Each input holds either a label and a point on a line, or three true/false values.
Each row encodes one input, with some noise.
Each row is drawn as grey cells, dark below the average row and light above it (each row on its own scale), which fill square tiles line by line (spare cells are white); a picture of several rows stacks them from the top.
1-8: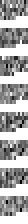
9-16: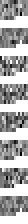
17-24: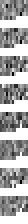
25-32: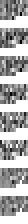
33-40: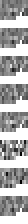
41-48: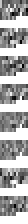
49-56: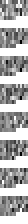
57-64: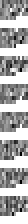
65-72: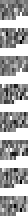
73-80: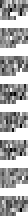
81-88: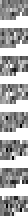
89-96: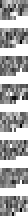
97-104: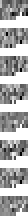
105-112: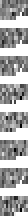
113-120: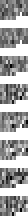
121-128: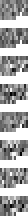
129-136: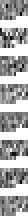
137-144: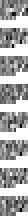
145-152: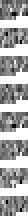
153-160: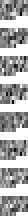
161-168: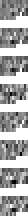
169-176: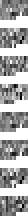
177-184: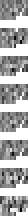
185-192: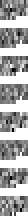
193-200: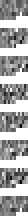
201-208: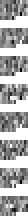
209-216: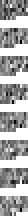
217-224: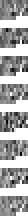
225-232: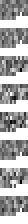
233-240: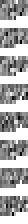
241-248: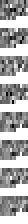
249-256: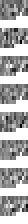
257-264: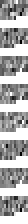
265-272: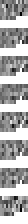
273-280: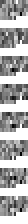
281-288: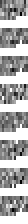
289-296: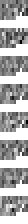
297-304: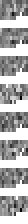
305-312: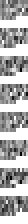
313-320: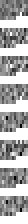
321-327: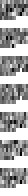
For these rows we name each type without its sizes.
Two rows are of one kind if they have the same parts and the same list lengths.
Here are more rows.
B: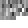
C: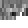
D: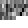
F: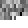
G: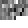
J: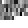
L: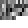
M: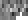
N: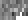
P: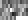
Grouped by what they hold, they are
B, C, M, N, P
D, F, G, J, L

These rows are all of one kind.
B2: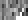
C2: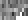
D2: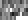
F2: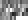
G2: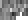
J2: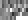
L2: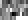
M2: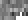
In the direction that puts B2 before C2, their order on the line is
F2, B2, C2, M2, L2, G2, J2, D2.
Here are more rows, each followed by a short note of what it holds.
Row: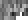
a label and a point on a line
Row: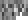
a label and a point on a line
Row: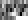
three true/false values
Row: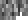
a label and a point on a line
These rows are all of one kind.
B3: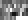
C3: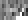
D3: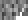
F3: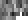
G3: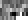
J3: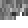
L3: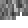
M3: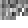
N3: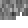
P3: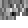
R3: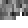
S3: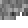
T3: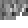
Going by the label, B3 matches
F3, L3, R3 and T3.
